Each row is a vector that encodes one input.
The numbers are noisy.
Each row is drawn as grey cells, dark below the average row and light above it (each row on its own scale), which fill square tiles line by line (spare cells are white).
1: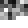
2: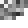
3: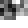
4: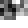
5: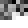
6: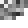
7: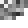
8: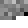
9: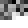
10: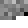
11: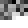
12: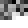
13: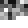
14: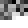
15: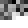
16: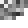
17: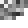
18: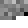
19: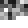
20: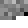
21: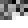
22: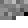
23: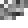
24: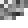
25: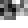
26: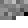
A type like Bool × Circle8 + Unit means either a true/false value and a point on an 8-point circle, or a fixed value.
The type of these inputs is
Label5.
